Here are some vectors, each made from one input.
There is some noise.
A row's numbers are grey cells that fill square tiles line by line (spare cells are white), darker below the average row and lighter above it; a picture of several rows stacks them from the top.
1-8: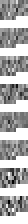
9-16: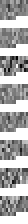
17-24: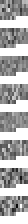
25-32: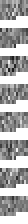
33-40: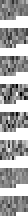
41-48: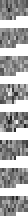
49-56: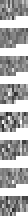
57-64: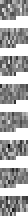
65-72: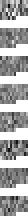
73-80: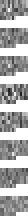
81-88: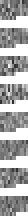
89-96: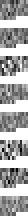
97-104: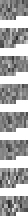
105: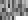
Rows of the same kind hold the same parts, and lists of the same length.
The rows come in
4 kinds.
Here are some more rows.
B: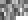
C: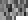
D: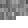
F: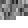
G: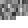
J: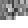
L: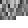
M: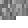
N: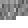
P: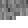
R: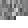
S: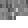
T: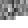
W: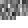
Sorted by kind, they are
B, C, D, P, S
F, J, T
G, M, N, R, W
L

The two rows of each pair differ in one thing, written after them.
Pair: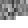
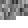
the true/false value
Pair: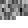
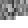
the true/false value
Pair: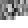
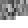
the place on one of the two 3-point lines
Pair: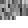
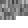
the true/false value
